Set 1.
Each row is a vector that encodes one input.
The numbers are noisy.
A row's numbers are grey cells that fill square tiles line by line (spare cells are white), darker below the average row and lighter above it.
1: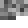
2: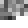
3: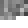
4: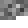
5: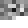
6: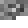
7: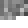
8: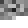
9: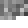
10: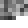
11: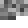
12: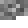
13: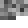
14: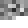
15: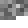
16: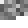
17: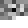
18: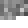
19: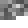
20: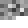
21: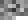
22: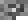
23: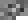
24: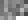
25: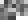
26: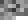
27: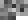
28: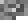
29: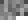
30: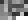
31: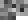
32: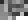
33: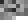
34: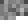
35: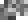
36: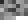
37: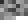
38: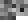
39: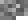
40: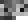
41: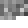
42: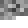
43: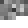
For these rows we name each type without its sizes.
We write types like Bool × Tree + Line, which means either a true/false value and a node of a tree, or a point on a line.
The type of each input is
Line.
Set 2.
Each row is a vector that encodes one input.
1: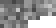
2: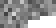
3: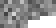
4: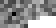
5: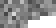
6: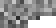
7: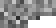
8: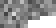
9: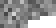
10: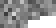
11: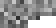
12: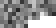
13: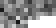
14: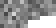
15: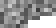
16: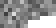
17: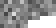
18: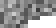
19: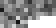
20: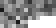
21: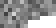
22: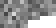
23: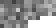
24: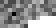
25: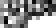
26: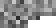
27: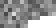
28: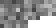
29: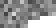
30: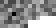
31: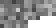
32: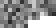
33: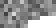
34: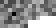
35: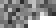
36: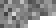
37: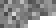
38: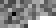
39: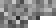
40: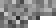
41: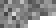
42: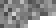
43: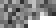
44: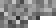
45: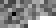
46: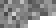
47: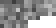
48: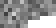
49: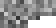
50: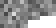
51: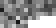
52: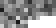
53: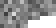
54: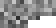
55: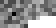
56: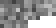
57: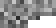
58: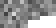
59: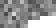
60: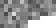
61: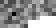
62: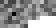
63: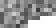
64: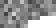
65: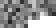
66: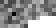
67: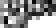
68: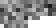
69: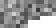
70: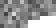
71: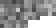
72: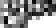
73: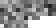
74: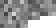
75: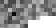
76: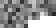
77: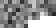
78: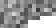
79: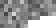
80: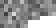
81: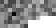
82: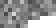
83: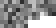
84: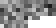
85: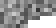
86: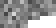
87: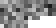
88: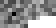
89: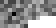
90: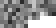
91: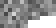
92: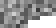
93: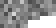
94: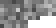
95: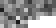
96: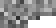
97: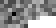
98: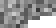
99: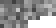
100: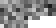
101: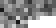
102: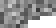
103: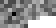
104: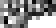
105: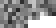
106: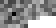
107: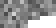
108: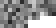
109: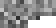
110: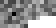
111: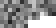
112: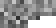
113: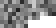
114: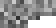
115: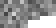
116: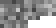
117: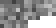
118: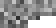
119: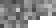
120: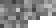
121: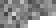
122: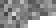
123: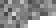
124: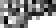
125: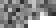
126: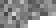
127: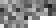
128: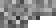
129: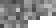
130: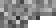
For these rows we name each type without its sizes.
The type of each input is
Bool × Bool × Bool + Unit.
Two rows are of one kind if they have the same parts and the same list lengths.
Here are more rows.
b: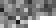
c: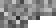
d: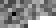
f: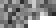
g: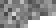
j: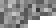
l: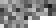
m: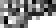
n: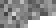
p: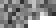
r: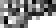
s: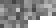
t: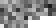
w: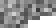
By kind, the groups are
b, c, d, f, g, j, l, n, p, s, t, w
m, r

